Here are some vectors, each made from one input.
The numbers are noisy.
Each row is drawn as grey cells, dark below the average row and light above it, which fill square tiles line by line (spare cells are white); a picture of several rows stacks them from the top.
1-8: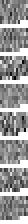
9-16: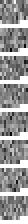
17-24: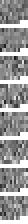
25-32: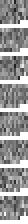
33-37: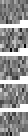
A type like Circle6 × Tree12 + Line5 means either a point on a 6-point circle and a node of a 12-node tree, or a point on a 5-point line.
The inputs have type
(Bool × Bool × Bool + Unit) × Line5.
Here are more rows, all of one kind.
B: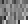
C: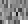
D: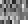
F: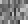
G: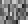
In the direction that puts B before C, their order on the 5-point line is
D, G, F, B, C.
